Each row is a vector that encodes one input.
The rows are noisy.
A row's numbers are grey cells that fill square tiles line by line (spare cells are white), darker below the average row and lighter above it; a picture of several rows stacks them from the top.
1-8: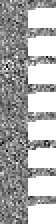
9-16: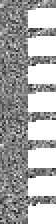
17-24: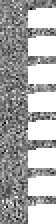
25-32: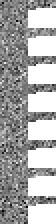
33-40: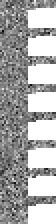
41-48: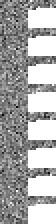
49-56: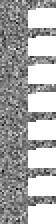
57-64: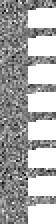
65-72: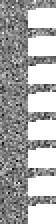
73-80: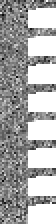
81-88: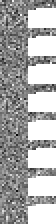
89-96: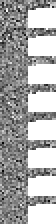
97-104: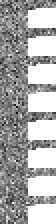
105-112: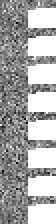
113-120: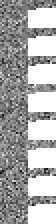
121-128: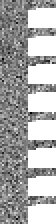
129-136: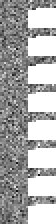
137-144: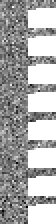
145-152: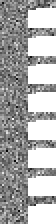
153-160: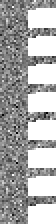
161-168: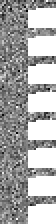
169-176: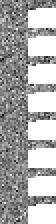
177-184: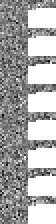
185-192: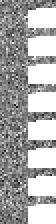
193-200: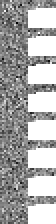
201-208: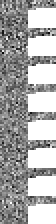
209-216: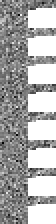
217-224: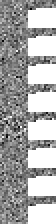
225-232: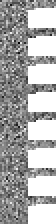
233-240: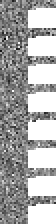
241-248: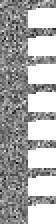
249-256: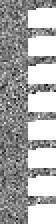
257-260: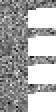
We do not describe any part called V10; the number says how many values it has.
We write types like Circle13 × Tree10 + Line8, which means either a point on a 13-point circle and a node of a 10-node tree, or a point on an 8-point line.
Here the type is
Bool × (Circle9 + V10) + List3(Circle6).
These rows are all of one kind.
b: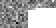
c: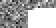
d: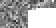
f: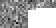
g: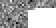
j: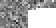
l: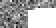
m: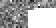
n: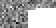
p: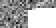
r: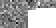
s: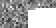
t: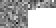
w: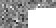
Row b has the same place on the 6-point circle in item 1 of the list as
g, n, s and w.
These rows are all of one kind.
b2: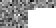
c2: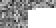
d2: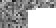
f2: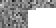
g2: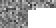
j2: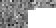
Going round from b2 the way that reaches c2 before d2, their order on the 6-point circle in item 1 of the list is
b2, c2, g2, f2, d2, j2.
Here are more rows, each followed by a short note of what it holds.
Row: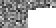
a true/false value and a value of V10
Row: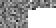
a point on a 9-point circle and a true/false value
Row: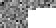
a true/false value and a value of V10
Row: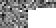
the empty list
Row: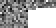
the empty list
